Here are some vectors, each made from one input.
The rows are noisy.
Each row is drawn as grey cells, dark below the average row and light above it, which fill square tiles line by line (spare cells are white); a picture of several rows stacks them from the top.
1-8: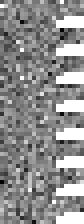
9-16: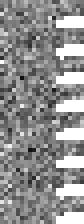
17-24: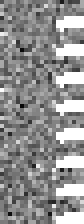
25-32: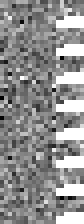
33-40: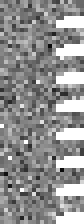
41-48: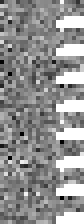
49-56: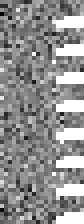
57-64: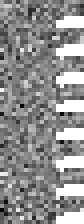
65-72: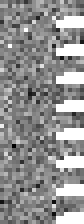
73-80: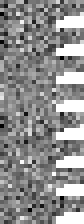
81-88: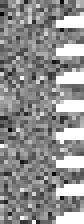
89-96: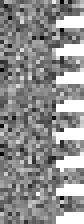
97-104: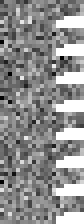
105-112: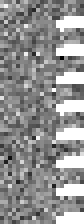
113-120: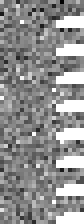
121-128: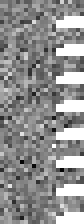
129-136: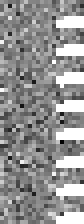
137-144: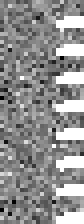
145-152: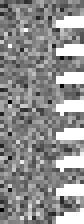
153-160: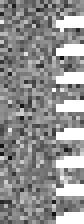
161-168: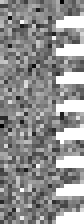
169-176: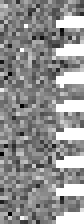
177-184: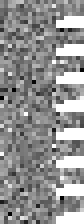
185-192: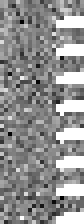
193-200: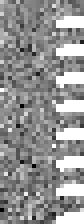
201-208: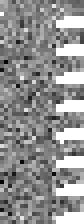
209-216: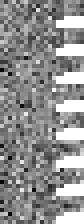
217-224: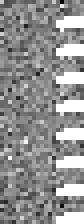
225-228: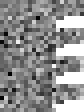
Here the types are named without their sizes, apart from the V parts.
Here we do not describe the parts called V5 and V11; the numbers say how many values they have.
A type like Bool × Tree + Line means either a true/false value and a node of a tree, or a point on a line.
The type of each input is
(Line + Tree × V5) × V11.
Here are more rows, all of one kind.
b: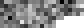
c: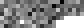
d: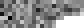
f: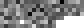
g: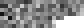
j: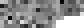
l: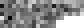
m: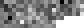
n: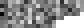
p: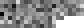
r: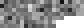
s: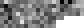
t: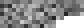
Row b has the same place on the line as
d, j, p and t.
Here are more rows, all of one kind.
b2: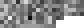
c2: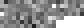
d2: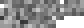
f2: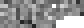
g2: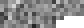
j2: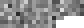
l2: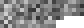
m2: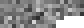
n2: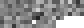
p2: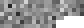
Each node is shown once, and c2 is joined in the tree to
j2 and n2.
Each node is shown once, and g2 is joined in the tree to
d2.
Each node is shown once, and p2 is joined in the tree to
b2, j2 and l2.
